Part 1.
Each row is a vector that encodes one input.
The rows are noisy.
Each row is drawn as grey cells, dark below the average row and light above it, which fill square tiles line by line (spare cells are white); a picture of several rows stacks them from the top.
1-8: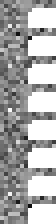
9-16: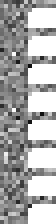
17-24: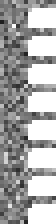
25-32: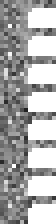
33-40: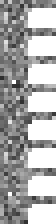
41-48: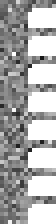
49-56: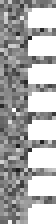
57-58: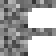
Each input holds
one of 7 labels.
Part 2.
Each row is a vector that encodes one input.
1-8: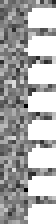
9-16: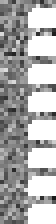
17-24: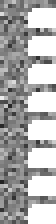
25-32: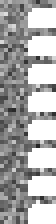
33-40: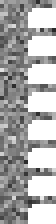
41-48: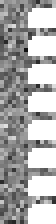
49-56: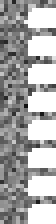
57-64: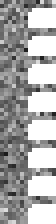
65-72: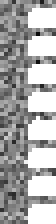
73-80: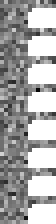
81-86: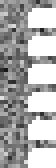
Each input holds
three true/false values.
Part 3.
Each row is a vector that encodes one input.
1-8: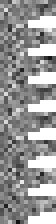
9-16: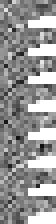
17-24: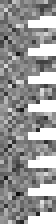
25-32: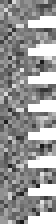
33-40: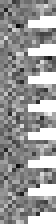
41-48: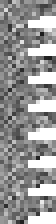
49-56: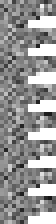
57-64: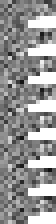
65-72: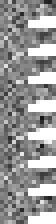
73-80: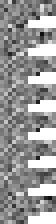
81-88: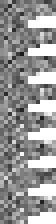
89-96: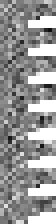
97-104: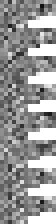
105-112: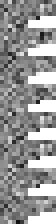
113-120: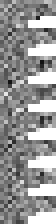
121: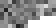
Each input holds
three true/false values.
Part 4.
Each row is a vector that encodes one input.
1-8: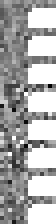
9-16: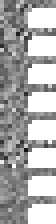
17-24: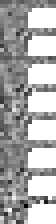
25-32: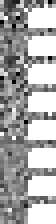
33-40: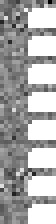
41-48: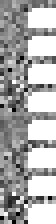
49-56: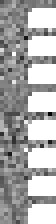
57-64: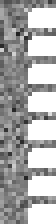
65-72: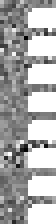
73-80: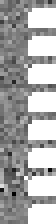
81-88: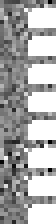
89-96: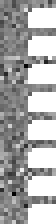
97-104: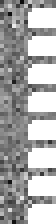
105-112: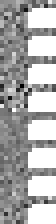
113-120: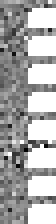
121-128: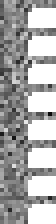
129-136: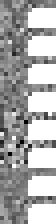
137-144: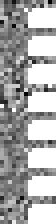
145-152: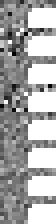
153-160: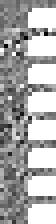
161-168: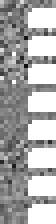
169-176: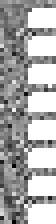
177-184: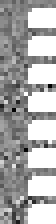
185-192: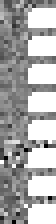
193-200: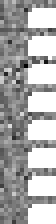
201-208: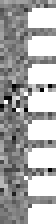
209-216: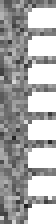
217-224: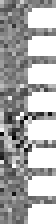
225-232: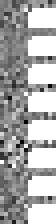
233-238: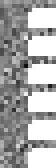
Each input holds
three true/false values.
